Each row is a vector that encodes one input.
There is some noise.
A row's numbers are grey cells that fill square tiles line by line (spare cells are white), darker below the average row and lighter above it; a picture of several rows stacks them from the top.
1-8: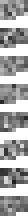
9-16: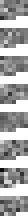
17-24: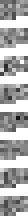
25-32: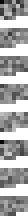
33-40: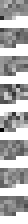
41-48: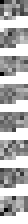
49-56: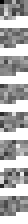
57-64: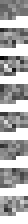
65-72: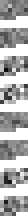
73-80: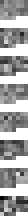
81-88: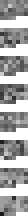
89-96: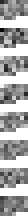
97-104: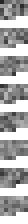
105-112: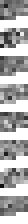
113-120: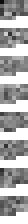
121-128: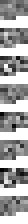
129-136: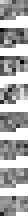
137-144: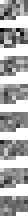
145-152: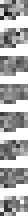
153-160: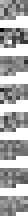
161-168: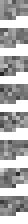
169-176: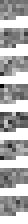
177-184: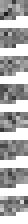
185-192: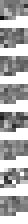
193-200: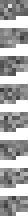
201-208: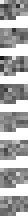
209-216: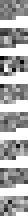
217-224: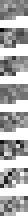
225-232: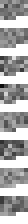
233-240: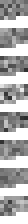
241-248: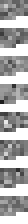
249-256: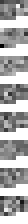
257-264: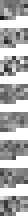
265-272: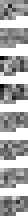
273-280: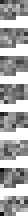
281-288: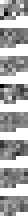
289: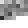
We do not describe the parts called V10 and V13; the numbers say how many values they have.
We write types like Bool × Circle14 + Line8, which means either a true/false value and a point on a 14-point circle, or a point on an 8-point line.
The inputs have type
(Bool × Bool × Bool × V13 + Circle8) × V10.
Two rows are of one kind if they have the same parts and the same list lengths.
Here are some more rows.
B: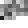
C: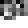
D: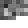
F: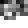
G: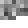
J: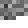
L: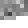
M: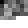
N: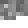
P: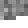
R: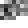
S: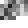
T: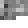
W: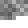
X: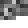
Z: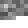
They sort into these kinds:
B, C, F, G, J, L, M, N, R, W, Z
D, P, S, T, X

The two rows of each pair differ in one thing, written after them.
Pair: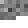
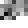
the place on the 8-point circle
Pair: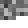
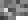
the value of V10
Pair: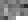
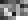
the place on the 8-point circle
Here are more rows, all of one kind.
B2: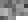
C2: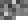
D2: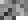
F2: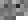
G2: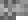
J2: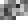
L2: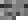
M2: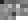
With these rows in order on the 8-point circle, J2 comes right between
D2 and F2.
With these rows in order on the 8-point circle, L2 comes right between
B2 and C2.
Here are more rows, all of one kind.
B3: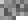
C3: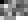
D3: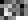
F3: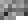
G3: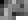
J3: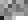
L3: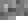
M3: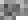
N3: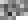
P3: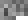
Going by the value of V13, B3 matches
L3, M3 and N3.
